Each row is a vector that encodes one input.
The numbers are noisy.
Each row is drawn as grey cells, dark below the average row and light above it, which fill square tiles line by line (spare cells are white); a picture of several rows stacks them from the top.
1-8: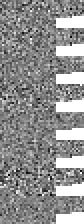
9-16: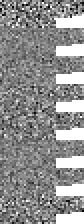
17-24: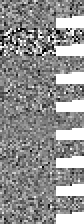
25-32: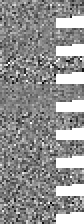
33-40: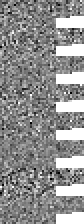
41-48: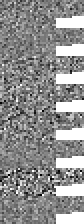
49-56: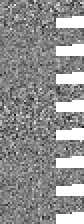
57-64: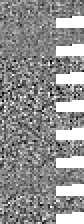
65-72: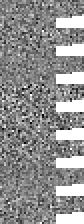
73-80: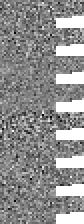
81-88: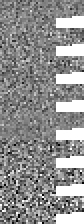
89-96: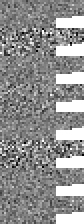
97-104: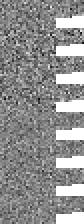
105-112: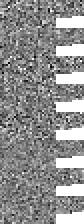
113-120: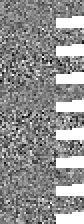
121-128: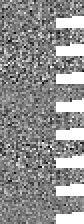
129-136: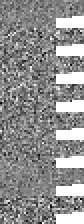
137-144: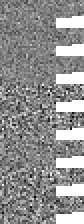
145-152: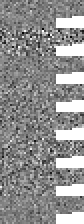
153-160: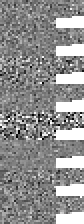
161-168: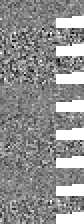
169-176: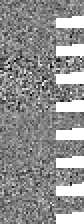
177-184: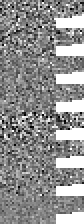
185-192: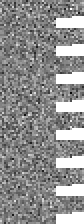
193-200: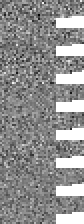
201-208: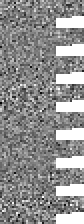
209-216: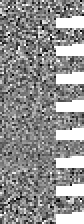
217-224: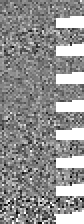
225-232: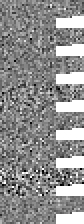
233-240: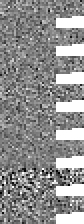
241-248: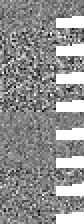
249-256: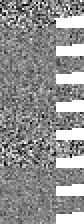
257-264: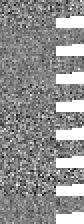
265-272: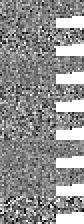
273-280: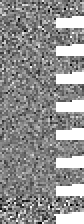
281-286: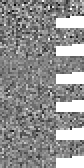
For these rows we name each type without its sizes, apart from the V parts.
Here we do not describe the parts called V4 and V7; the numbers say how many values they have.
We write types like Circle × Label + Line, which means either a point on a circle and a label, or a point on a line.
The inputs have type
(Bool × V7 + Circle + Unit) × V4.
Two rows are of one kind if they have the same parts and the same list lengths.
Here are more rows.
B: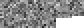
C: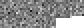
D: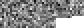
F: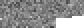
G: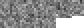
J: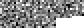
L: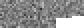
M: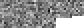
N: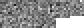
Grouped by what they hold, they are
B, J, L
C, N
D, F, G, M

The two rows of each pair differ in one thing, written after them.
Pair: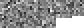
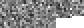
the true/false value
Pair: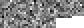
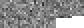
the true/false value
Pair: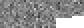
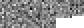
the value of V7
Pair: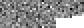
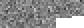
the value of V7
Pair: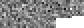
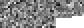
the value of V7
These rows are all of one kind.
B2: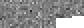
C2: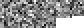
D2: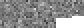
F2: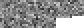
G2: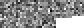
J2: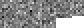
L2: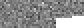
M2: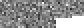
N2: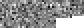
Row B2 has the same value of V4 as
J2 and N2.
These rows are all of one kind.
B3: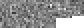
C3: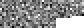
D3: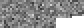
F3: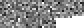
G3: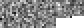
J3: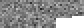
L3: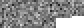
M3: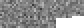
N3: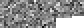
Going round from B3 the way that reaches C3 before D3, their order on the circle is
B3, L3, G3, F3, J3, C3, M3, N3, D3.
